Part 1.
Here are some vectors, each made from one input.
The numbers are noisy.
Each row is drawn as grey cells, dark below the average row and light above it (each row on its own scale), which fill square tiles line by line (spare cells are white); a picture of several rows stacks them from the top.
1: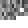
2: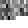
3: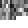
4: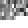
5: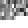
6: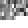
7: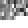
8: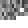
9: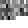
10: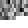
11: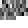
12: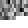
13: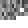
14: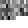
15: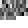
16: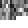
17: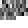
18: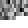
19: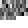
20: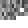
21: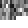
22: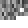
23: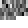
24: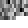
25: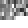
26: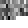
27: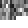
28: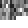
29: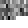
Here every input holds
a point on a 6-point line.
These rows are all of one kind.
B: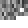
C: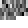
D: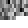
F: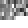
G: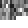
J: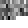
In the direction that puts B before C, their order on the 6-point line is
G, B, C, J, D, F.
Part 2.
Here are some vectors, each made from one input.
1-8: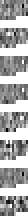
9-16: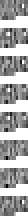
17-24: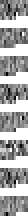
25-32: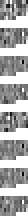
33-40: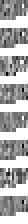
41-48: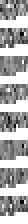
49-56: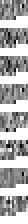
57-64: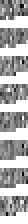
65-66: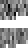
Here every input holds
either a fixed value, or four true/false values.
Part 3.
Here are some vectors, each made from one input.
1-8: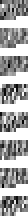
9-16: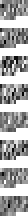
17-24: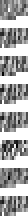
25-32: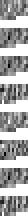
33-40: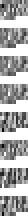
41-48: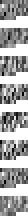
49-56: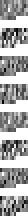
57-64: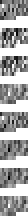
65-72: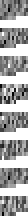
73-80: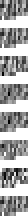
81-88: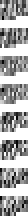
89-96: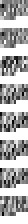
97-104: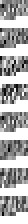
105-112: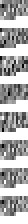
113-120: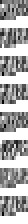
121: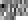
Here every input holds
three true/false values.
